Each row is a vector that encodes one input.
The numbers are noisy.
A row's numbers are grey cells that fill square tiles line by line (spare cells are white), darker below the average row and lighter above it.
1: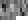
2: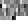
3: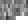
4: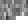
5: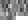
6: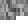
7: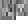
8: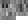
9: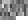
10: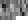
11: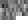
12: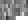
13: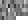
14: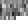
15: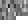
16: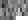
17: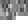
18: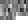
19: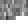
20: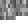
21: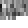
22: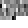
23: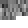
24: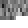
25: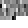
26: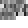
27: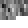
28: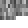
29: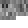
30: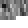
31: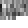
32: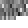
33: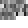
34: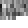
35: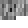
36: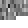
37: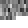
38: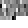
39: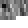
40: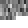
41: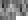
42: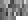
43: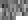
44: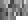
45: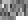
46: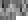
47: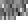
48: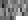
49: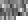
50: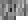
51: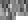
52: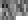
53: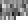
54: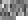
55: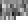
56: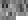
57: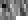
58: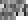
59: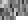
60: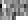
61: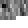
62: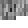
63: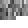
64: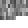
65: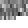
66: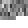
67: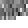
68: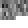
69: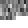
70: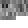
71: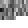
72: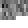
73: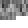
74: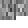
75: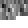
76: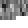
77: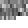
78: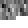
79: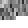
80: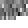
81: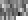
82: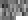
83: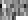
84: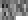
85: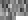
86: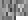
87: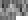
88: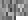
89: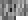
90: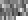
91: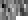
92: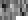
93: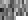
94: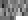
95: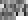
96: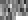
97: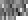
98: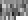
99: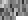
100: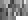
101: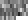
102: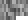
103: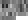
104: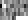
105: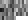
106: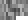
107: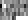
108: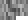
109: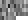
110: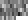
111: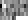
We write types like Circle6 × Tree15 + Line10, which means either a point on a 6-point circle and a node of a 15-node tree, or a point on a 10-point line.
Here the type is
Line6 + Line11 + Tree10.
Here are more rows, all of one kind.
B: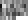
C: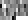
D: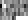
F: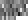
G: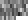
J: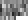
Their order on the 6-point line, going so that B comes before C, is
F, G, J, B, D, C.
